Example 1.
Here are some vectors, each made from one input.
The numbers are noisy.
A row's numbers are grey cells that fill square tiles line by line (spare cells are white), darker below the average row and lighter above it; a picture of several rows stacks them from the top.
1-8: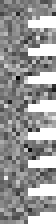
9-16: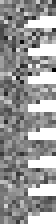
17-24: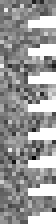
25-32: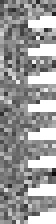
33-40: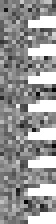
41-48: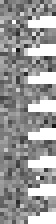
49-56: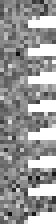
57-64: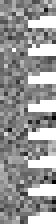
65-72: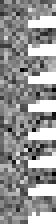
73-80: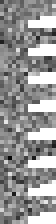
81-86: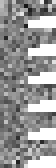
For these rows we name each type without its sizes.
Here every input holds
a label, together with a list of points on a line.
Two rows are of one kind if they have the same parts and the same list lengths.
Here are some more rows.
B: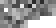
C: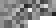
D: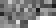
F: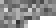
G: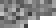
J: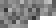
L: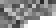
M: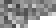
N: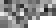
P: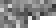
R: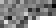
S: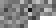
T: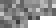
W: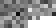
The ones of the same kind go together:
B, C, G, L, M, P, W
D, J, R, S
F, N, T

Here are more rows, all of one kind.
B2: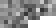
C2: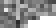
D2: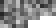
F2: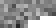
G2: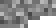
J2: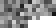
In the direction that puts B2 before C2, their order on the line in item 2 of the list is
G2, D2, J2, B2, C2, F2.
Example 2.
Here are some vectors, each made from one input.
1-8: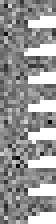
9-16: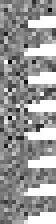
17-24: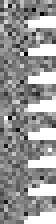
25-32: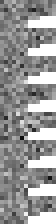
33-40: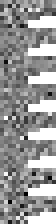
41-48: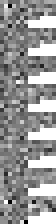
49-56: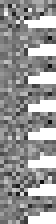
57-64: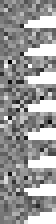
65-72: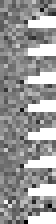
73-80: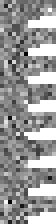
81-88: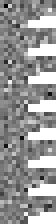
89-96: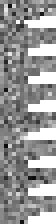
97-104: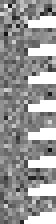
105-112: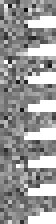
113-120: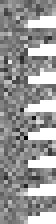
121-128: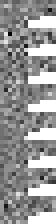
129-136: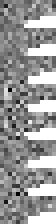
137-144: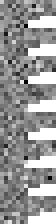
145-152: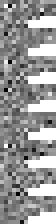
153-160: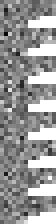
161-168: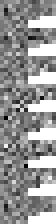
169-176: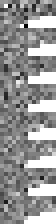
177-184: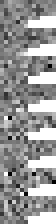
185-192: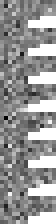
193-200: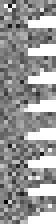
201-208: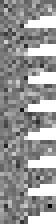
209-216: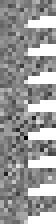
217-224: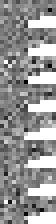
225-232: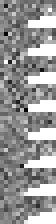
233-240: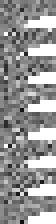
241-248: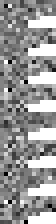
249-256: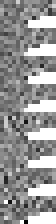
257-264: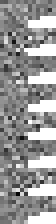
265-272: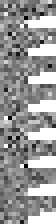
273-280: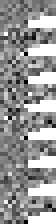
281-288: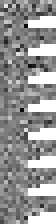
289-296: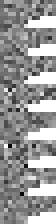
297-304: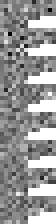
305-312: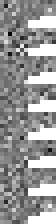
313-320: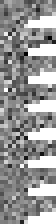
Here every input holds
one of 5 labels, a point on a 6-point line and a true/false value.
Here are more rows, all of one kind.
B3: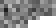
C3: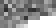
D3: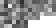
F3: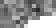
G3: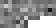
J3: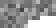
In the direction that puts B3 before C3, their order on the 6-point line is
D3, G3, B3, J3, F3, C3.
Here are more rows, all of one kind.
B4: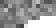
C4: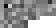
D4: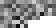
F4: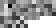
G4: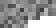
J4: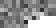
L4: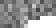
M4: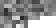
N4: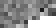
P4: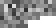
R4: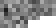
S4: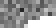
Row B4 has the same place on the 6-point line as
F4 and G4.
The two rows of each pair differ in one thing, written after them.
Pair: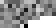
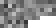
the true/false value
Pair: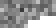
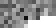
the place on the 6-point line
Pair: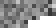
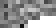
the label
